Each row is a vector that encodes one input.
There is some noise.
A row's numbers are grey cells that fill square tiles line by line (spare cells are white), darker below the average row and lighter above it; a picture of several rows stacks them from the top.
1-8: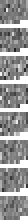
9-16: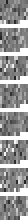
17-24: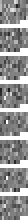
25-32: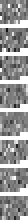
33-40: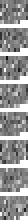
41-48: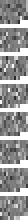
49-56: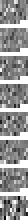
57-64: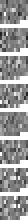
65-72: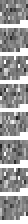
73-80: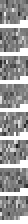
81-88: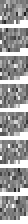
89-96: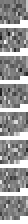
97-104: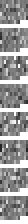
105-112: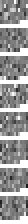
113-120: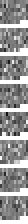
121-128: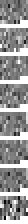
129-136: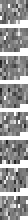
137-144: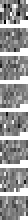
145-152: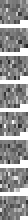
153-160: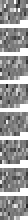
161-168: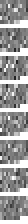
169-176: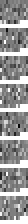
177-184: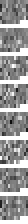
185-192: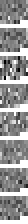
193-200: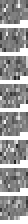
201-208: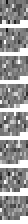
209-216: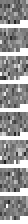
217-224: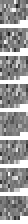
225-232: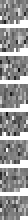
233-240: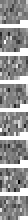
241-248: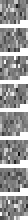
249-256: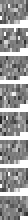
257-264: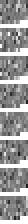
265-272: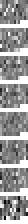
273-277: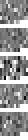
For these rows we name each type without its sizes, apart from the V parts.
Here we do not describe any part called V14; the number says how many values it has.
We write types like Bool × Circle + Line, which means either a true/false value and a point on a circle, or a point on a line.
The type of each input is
Bool × (Tree + V14) + Unit.
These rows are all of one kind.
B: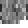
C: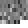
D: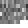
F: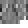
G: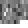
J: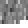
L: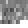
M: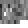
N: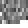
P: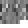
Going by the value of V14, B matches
F, G, M and P.
